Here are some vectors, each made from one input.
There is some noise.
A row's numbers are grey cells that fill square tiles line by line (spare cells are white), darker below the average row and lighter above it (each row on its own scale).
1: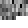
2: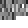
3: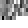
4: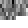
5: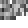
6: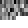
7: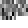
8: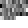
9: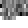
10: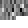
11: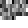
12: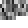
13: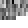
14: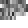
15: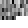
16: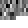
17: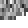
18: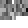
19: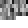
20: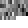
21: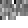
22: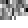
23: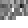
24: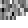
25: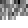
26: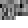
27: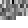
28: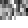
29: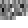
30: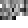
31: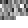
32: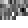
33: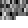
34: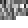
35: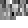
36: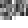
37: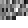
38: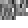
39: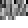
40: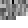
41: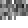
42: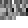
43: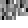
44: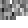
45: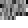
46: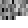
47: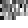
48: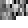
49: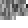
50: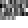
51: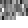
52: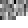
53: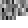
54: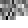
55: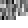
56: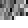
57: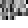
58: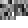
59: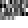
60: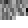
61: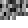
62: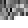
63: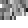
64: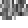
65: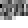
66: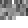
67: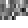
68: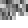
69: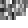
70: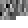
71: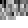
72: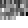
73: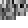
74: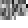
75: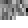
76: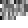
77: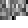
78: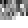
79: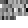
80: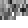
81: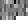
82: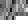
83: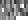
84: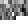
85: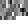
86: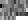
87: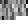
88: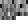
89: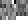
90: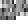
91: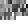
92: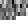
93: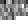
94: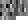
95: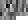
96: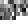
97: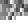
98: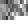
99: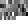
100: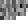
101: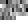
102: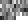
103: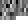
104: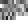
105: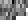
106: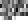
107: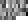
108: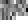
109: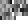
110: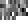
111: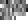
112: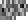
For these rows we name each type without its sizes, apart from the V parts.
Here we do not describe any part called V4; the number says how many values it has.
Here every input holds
a list of items, each a true/false value and a value of V4.
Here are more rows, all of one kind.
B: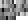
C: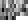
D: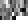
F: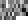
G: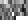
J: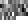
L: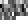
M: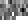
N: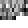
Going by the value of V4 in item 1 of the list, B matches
C, L and M.
